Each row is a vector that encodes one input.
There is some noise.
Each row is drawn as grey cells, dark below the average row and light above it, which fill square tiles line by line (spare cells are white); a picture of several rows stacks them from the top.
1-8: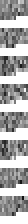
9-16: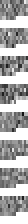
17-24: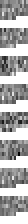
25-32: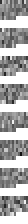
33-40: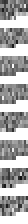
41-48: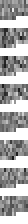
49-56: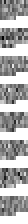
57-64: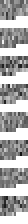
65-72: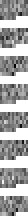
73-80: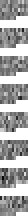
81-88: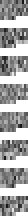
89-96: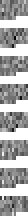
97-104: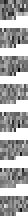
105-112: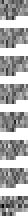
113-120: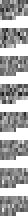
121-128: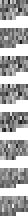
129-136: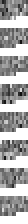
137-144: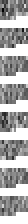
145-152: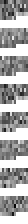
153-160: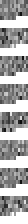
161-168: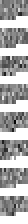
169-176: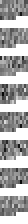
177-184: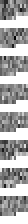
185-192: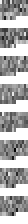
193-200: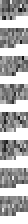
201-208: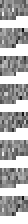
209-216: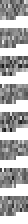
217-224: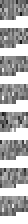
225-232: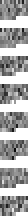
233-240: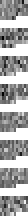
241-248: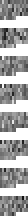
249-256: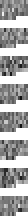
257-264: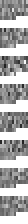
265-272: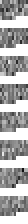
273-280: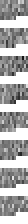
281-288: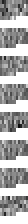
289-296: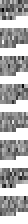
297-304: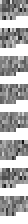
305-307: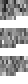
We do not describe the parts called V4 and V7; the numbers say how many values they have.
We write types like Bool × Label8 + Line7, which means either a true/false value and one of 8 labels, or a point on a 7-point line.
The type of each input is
Bool × Circle10 + Label5 × (Tree9 + V4) + V7.
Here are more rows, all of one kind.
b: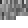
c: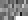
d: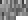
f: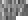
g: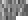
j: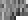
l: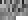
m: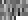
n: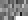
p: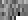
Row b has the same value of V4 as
d and l.
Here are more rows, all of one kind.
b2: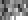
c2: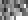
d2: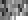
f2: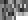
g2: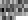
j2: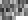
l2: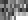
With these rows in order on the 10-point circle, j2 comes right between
d2 and g2.
